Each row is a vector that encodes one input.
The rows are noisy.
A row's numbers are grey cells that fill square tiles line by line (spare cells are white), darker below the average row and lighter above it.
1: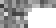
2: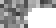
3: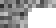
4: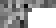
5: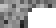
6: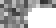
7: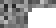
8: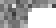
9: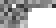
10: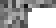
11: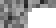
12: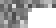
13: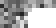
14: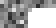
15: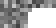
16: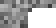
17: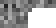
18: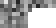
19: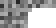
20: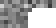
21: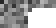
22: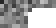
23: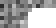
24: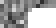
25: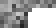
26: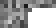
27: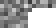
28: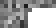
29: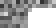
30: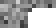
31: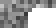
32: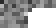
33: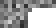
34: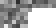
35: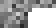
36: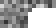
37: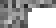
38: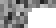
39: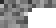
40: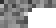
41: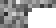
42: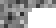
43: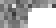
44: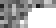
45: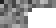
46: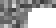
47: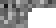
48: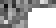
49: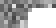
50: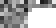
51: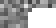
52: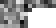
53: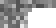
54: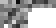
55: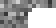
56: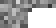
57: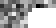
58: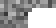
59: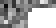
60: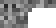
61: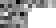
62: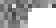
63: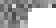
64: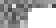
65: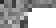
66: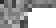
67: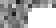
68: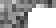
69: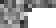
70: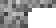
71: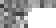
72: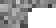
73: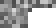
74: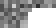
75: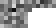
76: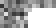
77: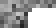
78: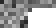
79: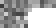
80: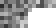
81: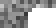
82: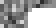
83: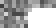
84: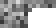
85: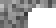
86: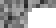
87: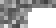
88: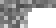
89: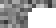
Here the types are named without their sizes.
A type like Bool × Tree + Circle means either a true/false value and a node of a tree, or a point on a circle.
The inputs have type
Bool × Bool × Bool + Tree.
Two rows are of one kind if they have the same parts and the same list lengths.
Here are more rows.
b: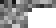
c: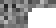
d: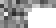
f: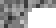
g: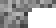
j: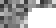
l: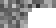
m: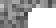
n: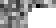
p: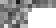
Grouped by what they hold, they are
b, c, g, m
d, f, j, l, n, p

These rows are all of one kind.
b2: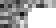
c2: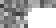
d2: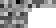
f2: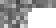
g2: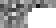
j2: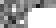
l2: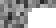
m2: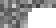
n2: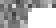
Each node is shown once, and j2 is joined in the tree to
l2.
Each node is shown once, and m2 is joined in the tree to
d2, f2, g2 and n2.
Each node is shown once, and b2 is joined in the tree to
c2 and d2.
